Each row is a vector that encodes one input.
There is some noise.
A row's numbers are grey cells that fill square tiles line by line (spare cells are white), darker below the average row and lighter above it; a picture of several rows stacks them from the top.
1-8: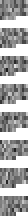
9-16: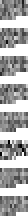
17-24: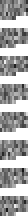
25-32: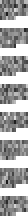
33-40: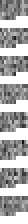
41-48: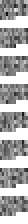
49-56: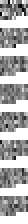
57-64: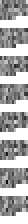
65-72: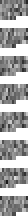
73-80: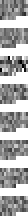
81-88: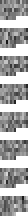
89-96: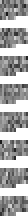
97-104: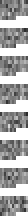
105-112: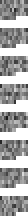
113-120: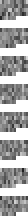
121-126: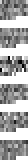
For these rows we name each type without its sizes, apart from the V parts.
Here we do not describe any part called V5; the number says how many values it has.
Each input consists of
a list of items, each a true/false value and a value of V5.
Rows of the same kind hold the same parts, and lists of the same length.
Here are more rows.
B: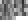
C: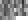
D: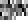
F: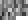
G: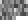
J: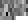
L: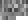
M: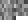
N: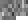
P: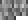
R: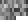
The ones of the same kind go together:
B, C, F, G
D
J, L, M, N, P, R

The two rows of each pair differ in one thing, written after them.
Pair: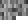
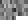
the value of V5 in item 2 of the list
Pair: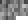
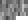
the true/false value in item 2 of the list
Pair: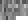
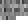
the true/false value in item 1 of the list
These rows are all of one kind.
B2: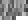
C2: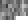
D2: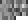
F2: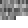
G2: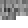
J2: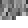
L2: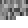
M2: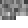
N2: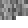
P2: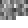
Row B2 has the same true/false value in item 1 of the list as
F2, G2 and M2.
